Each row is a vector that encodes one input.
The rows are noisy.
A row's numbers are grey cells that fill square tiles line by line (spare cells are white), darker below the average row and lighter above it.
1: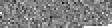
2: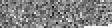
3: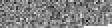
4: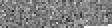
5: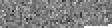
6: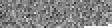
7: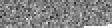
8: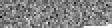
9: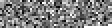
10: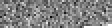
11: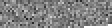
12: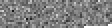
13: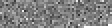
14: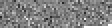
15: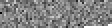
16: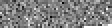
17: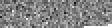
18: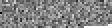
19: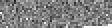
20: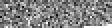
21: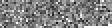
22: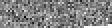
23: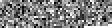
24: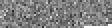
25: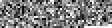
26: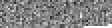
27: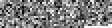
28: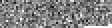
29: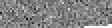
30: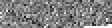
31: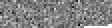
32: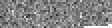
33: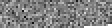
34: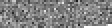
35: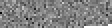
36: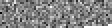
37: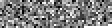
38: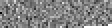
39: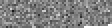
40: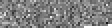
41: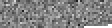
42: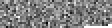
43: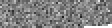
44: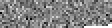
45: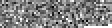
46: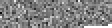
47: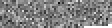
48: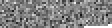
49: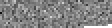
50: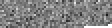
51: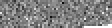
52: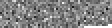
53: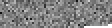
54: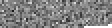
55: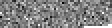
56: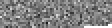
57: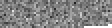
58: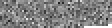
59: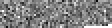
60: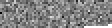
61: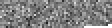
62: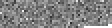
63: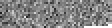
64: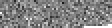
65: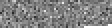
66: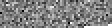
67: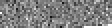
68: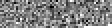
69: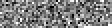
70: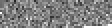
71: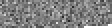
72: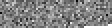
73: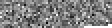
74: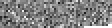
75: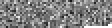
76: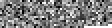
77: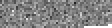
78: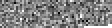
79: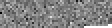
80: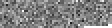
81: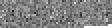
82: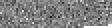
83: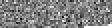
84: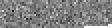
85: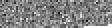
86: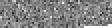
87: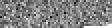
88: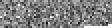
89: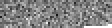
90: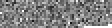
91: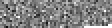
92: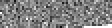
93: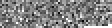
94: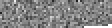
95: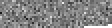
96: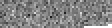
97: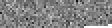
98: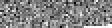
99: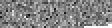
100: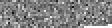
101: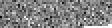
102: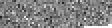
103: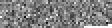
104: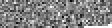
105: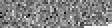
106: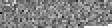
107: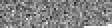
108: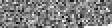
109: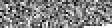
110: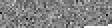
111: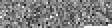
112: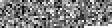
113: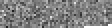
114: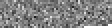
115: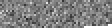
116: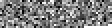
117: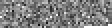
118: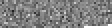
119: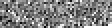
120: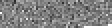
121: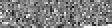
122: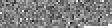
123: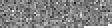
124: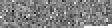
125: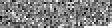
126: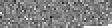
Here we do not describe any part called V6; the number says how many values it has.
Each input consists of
a list of up to two items, each a true/false value and a value of V6.
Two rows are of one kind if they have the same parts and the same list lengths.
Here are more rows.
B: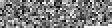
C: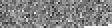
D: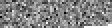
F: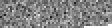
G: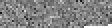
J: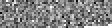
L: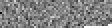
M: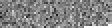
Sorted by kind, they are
B
C, D, F, M
G, J, L

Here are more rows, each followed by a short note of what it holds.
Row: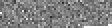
a list of one item
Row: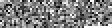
the empty list
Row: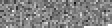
a list of one item
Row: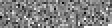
a list of one item
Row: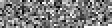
the empty list
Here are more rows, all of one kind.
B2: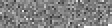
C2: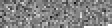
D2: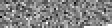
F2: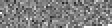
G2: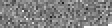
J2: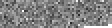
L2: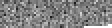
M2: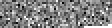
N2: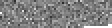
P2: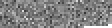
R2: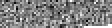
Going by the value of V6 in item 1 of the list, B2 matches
J2 and P2.
